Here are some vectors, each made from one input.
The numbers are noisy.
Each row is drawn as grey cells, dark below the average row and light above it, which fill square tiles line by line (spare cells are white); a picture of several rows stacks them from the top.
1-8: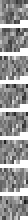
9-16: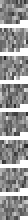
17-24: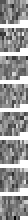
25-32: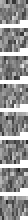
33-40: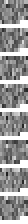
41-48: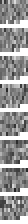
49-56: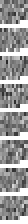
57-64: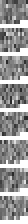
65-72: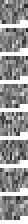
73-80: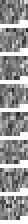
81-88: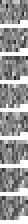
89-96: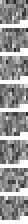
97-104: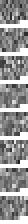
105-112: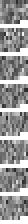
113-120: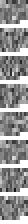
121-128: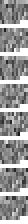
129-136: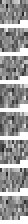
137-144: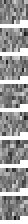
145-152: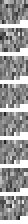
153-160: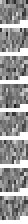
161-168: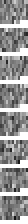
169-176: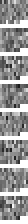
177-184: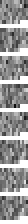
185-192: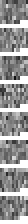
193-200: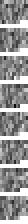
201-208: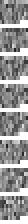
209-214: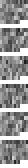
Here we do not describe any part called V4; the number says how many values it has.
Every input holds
either four true/false values, or two values of V4, or a list of up to two points on a 6-point circle.
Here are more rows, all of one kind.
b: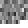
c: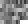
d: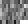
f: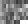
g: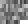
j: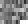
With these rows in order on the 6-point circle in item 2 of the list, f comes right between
c and g.
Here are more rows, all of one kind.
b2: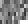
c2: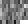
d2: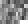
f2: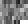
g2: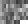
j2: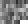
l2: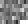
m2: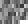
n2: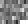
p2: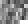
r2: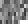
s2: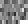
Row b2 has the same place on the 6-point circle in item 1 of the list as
d2, m2, p2 and r2.
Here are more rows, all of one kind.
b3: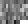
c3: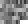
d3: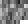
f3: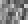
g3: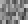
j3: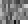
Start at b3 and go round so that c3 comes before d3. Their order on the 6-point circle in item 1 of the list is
b3, c3, g3, f3, d3, j3.
